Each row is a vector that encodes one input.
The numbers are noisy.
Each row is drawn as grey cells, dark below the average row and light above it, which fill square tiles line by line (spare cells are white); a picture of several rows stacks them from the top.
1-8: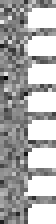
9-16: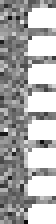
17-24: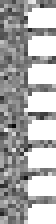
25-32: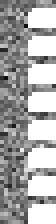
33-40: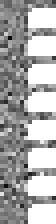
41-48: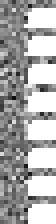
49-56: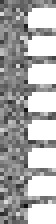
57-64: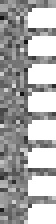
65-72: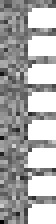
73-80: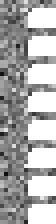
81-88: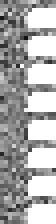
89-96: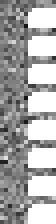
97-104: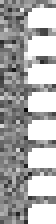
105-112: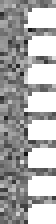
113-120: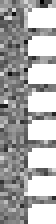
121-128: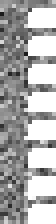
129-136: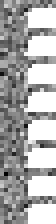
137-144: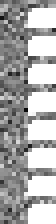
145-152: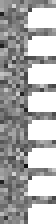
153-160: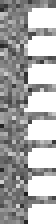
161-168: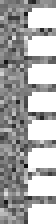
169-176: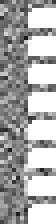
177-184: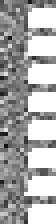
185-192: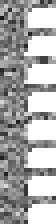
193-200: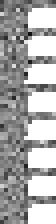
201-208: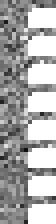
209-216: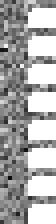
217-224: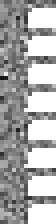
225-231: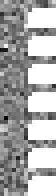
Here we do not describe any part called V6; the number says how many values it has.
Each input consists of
a node of an 8-node tree, together with either three true/false values, or a value of V6.
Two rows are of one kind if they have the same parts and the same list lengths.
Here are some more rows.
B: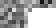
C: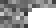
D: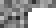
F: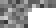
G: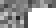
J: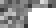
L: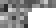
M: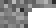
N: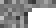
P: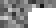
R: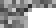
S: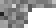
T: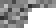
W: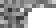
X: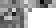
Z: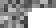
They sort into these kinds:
B, R, S, T, W, X
C, D, F, G, J, L, M, N, P, Z

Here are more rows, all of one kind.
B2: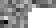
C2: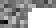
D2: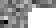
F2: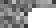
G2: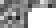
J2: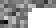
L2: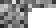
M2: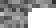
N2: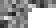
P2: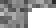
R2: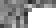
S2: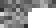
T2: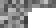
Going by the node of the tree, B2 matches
C2, D2, J2 and N2.
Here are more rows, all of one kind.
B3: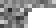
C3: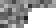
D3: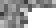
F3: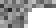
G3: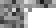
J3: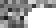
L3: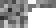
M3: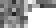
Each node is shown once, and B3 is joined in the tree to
C3.
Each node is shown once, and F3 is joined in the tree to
C3, D3, L3 and M3.
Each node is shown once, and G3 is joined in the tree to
M3.
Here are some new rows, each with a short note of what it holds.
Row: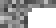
a node of an 8-node tree and three true/false values
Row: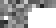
a node of an 8-node tree and three true/false values
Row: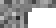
a node of an 8-node tree and three true/false values
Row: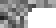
a node of an 8-node tree and a value of V6
